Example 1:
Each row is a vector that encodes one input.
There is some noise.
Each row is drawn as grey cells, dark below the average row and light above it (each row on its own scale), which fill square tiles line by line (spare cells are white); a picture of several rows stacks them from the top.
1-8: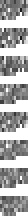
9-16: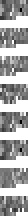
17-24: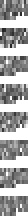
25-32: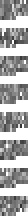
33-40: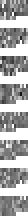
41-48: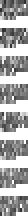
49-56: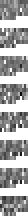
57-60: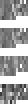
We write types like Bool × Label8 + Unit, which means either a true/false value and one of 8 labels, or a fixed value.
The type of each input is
Label7.
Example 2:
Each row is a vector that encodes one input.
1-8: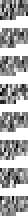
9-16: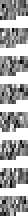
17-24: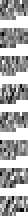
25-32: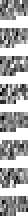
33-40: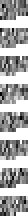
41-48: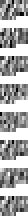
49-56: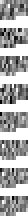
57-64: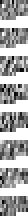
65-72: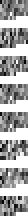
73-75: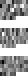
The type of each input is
Line4 × Line6.
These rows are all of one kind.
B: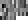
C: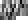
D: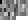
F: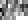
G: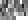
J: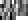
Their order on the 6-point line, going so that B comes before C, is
J, B, C, D, F, G.
